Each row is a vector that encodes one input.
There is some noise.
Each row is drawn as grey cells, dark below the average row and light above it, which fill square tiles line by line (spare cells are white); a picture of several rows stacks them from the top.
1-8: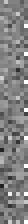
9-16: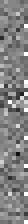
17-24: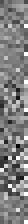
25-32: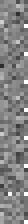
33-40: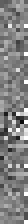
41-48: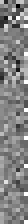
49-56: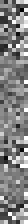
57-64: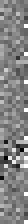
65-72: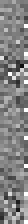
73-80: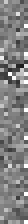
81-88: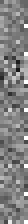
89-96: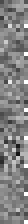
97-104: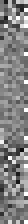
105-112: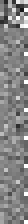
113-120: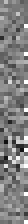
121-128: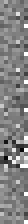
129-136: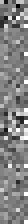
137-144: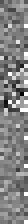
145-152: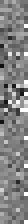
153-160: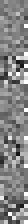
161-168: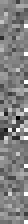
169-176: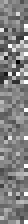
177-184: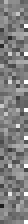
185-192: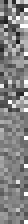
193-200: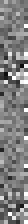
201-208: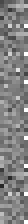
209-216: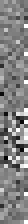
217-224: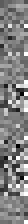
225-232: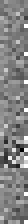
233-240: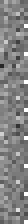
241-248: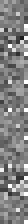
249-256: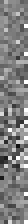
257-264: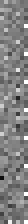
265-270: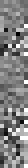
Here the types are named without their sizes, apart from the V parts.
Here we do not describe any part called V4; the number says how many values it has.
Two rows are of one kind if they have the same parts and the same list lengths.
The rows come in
5 kinds.
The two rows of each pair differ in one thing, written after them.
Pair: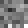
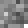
the value of V4
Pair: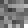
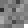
the value of V4
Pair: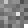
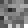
the value of V4
